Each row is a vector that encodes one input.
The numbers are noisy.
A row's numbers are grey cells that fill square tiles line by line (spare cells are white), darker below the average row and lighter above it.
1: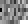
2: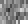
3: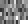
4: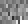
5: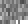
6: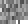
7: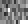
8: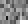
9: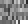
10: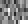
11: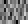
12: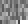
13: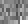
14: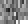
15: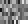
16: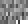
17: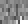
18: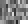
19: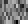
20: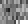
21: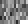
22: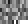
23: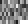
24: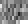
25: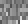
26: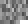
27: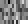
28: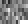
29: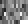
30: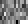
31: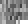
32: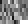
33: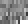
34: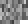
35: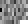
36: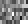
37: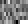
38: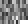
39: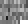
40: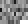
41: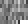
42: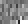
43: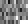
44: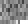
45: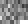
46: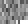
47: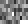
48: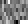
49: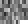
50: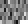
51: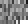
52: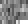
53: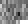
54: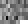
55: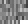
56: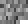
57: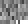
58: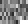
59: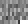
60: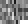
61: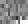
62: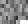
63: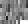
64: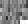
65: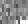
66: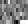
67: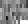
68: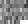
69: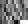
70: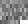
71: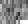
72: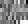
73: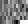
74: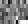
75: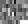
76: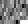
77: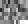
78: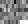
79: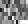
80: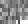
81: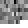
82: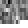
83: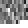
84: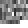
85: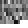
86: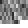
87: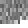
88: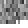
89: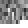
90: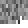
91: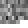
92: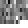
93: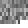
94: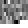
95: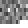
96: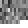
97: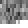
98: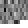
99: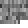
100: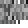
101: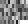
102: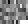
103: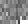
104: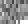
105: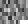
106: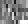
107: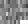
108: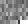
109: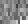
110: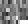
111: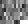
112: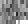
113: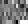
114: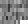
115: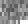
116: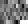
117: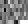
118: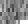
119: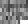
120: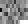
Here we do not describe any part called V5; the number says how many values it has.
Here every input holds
either a point on each of two 6-point lines, or a point on a 9-point line, or a value of V5.
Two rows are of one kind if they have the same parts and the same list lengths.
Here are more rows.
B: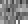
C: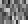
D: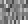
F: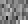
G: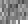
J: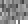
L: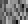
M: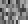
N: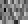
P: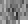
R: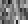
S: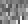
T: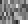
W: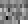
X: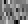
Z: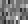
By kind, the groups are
B, D, F, G, J, P, S, W
C, M, R, Z
L, N, T, X

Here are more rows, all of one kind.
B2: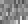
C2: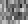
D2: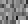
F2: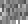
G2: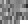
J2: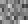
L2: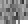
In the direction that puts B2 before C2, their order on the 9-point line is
J2, D2, G2, B2, F2, L2, C2.
